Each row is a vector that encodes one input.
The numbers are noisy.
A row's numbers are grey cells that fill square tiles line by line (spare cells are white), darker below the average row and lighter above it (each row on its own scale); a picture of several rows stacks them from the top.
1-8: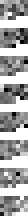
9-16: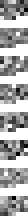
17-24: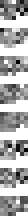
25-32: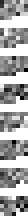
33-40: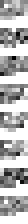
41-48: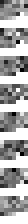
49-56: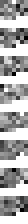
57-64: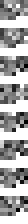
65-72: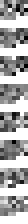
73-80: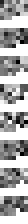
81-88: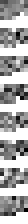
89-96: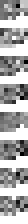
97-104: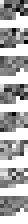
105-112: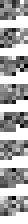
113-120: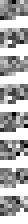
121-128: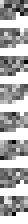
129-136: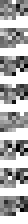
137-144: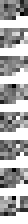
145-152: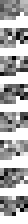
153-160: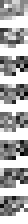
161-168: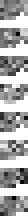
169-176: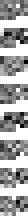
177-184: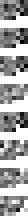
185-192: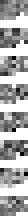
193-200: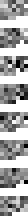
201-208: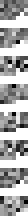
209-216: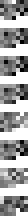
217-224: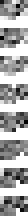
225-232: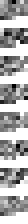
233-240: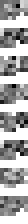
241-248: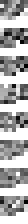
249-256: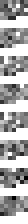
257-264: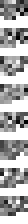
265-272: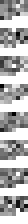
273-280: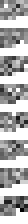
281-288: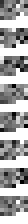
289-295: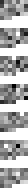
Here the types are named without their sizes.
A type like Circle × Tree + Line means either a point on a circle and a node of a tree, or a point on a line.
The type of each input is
List(Circle).
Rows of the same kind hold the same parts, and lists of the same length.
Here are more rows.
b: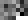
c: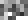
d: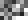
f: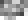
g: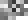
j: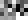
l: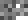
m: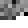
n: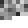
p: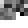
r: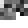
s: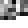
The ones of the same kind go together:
b, j, p, r
c
d, f, l, n
g, m, s

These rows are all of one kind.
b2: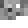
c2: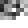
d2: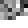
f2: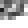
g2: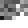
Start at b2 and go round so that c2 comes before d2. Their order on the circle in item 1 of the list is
b2, c2, f2, g2, d2.
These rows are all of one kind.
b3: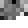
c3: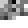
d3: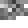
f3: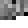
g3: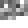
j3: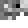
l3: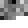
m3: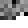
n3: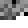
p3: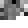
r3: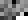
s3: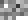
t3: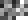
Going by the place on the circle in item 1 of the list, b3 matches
c3, l3 and p3.
